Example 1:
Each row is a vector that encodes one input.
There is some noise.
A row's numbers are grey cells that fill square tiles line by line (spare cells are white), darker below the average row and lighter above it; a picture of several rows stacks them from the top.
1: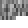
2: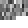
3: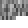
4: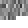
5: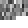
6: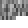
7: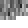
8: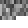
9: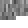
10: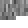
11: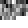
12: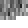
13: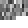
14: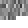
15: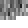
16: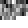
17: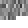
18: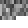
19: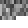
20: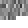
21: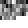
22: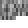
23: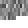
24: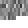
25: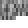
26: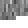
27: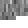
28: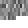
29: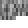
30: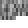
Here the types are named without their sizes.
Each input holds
a node of a tree.
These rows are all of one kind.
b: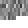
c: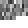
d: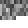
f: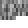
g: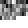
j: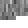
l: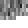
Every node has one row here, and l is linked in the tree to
b.
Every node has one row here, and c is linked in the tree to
f.
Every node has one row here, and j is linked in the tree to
b, d and f.
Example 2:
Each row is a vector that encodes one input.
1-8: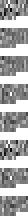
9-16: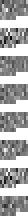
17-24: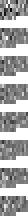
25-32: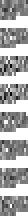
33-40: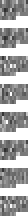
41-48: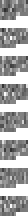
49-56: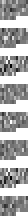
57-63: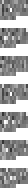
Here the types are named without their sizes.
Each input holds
either a fixed value, or three true/false values.
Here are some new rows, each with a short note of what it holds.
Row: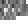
three true/false values
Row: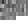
three true/false values
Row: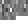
three true/false values
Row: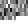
a fixed value
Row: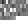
three true/false values
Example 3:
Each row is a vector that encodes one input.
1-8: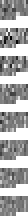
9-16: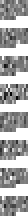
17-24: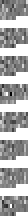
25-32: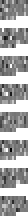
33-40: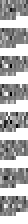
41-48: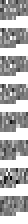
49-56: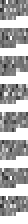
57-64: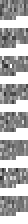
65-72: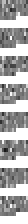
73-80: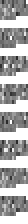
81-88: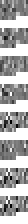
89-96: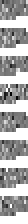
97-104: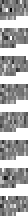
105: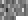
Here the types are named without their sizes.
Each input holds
either a fixed value, or four true/false values.
